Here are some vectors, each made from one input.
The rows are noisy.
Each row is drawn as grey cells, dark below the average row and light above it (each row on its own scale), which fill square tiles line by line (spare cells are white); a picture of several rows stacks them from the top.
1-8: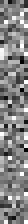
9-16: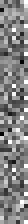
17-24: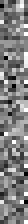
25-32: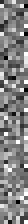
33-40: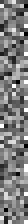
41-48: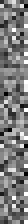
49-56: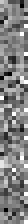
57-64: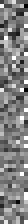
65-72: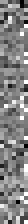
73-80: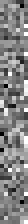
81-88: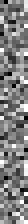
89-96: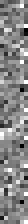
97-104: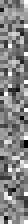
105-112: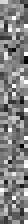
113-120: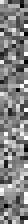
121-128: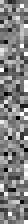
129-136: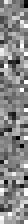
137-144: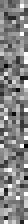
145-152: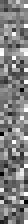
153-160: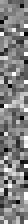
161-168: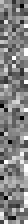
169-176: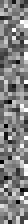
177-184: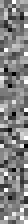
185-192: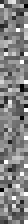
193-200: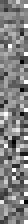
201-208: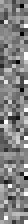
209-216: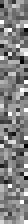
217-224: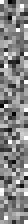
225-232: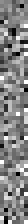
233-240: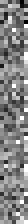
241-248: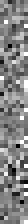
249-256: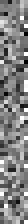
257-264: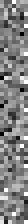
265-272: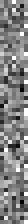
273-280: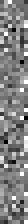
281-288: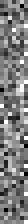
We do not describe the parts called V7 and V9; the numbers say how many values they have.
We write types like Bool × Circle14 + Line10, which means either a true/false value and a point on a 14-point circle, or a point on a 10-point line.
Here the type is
Bool × Line5 + (Line10 + V7) × V7 + V9.
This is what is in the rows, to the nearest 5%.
About 20% of them hold a point on a 5-point line and a true/false value. About 60% of them hold a value of V7, together with either a point on a 10-point line, or a value of V7. The rest hold a value of V9.
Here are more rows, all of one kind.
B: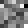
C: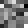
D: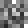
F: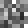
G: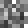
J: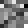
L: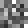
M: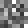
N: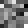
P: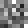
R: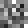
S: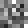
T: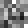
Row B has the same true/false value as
C, J and N.
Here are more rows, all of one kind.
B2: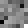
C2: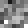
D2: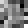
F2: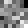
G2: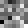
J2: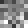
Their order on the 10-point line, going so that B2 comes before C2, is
J2, F2, G2, B2, C2, D2.
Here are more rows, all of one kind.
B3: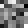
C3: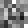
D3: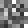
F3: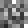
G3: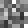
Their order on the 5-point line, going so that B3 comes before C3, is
F3, B3, D3, G3, C3.
